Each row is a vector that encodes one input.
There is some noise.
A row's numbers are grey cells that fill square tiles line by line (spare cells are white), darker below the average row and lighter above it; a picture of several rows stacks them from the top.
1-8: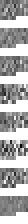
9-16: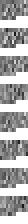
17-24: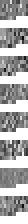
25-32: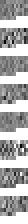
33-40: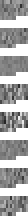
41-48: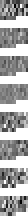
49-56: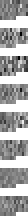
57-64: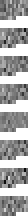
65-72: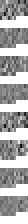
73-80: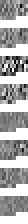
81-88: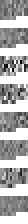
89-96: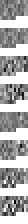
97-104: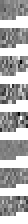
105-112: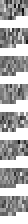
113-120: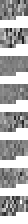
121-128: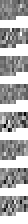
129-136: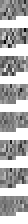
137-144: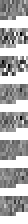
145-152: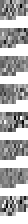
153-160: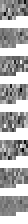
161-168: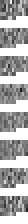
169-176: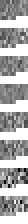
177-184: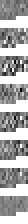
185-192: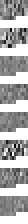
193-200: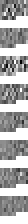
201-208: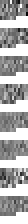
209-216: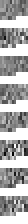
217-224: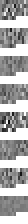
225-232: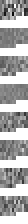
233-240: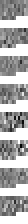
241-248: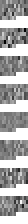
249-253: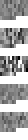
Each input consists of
a point on each of two 7-point lines, together with either one of 12 labels, or a point on a 7-point line and a true/false value.
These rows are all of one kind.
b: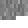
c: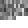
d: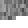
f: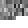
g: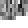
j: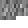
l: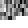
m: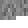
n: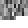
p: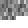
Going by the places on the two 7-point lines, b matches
c, g, j and m.
